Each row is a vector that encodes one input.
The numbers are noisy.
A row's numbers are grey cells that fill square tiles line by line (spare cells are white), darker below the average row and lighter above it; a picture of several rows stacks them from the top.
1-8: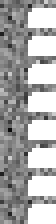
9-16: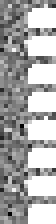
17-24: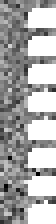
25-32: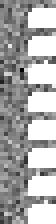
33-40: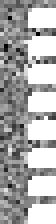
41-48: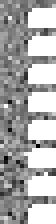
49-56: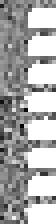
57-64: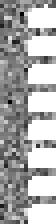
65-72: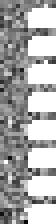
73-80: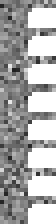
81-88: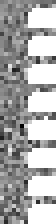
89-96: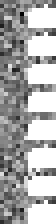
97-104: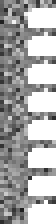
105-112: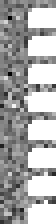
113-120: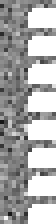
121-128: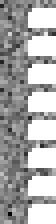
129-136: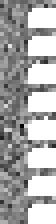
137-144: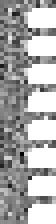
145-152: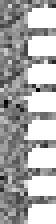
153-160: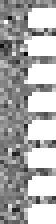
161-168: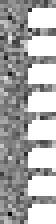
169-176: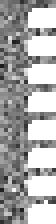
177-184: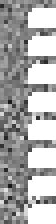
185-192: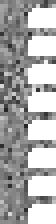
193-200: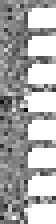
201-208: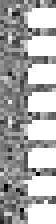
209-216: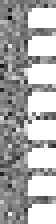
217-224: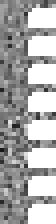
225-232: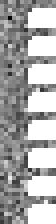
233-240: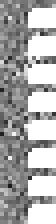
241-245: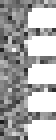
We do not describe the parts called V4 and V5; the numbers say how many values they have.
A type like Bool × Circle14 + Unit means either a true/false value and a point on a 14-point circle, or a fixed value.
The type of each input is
Bool × Bool × Bool + (Line8 + Line9) × V5 + V4.
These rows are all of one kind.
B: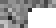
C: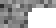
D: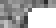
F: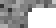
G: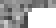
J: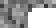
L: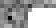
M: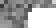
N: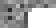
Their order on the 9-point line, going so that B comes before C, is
B, D, G, N, L, J, C, F, M.
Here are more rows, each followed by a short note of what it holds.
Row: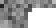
a point on a 9-point line and a value of V5
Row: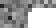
a point on a 9-point line and a value of V5
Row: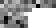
a value of V4
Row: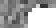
a point on an 8-point line and a value of V5
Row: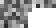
a value of V4
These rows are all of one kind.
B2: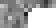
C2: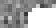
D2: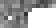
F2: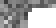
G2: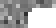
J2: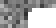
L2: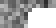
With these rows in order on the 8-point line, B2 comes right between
C2 and L2.
